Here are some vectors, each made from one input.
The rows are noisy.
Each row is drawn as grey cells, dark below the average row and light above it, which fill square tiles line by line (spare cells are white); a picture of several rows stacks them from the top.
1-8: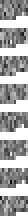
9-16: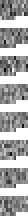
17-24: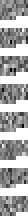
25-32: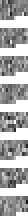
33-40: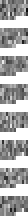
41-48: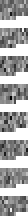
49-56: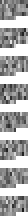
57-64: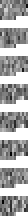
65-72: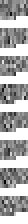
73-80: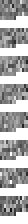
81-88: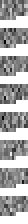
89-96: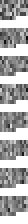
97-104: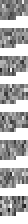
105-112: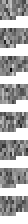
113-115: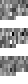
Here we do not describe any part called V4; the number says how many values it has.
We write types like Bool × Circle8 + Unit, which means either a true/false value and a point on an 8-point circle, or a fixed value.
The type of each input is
(Bool × Bool × Bool + V4) × Line6.
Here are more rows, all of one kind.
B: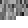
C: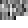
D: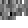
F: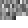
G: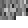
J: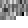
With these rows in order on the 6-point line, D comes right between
F and G.
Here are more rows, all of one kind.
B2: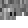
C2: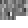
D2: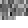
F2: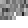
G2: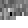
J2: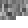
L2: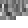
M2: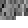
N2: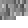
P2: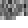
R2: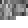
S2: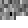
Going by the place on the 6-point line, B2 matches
D2, G2, P2 and S2.
